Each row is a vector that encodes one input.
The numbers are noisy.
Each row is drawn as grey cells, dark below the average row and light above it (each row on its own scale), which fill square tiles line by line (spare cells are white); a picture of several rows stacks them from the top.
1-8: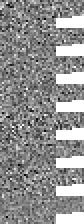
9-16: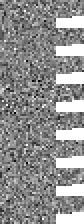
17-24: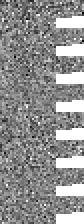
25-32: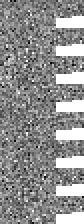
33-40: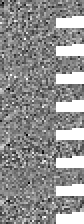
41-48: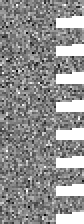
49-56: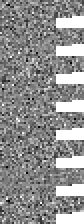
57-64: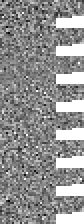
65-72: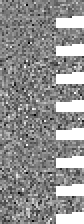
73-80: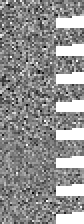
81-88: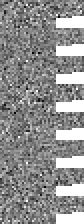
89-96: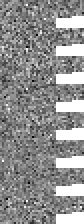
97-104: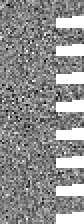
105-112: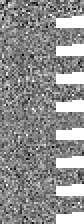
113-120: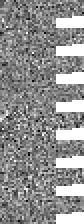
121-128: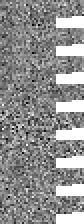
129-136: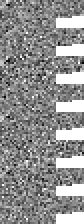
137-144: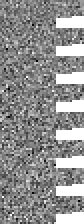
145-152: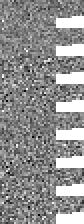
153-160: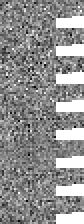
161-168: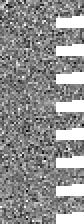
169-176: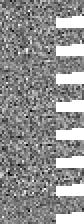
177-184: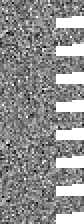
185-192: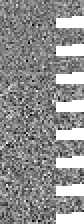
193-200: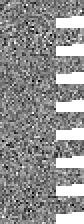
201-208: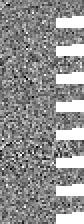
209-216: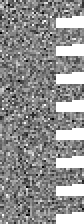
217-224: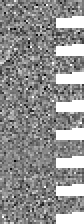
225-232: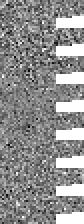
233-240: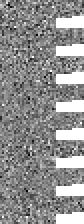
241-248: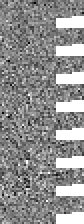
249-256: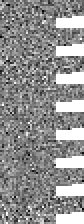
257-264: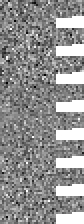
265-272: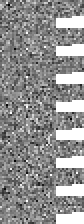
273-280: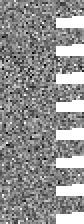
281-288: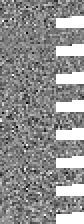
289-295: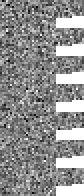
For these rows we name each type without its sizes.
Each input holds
either a node of a tree, or a list of points on a circle.
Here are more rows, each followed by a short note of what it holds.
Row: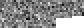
a list of two items
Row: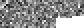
a list of one item
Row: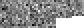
a node of a tree
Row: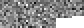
a list of three items
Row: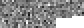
a list of two items
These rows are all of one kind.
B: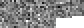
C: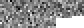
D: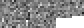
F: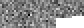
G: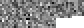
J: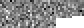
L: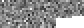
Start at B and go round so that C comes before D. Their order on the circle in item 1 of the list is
B, G, C, J, F, L, D.
